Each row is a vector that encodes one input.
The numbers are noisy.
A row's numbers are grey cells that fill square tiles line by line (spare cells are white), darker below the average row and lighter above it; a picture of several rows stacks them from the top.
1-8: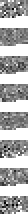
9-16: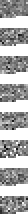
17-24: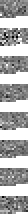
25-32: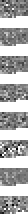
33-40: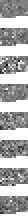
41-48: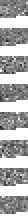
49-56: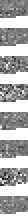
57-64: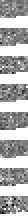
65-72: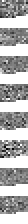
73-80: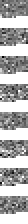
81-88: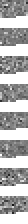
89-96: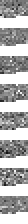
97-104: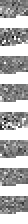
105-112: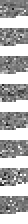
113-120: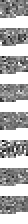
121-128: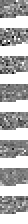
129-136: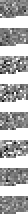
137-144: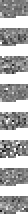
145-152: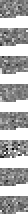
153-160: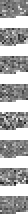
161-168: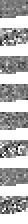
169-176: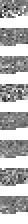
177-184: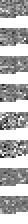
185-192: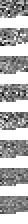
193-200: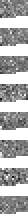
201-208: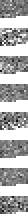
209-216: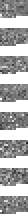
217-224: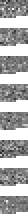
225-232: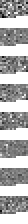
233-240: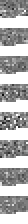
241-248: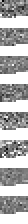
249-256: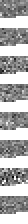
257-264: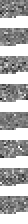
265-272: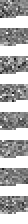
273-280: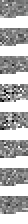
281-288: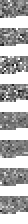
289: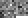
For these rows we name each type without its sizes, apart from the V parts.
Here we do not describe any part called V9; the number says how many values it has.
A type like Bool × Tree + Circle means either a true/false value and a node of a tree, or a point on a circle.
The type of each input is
Bool × Line × Line × (Line + Tree) + V9.
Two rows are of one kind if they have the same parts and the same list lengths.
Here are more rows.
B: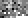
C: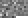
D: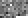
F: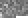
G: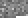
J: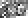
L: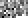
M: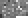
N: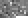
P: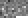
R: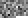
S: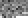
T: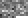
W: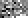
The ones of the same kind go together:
B, J, L, W
C, D, F, G, P, R, S
M, N, T

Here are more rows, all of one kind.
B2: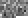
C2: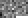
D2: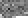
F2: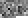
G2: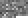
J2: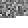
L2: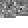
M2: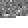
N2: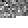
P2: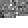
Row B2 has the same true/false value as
N2 and P2.
